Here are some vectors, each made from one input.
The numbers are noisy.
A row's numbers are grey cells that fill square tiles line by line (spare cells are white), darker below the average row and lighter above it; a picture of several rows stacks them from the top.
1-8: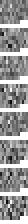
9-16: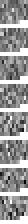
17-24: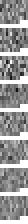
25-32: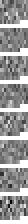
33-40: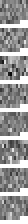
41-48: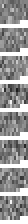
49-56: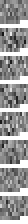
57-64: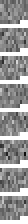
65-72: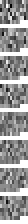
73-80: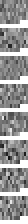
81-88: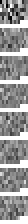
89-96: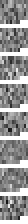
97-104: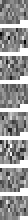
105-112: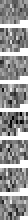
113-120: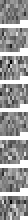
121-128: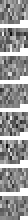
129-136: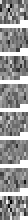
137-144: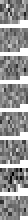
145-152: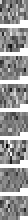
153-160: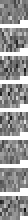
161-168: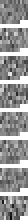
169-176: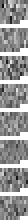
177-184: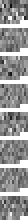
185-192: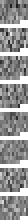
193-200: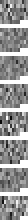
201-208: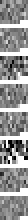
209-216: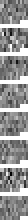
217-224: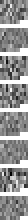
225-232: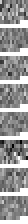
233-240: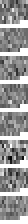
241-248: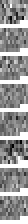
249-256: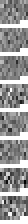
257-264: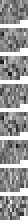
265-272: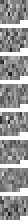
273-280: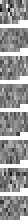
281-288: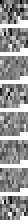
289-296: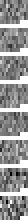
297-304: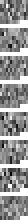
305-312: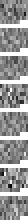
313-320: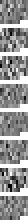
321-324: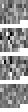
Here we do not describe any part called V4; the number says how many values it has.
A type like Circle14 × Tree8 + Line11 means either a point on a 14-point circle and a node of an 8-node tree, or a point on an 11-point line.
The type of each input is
List2(Bool × V4).
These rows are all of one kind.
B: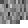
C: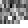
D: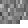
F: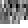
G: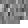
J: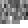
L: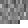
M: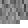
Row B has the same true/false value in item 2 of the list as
D and G.
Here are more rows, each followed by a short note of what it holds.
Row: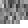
a list of two items
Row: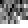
the empty list
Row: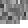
a list of one item
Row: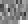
a list of one item
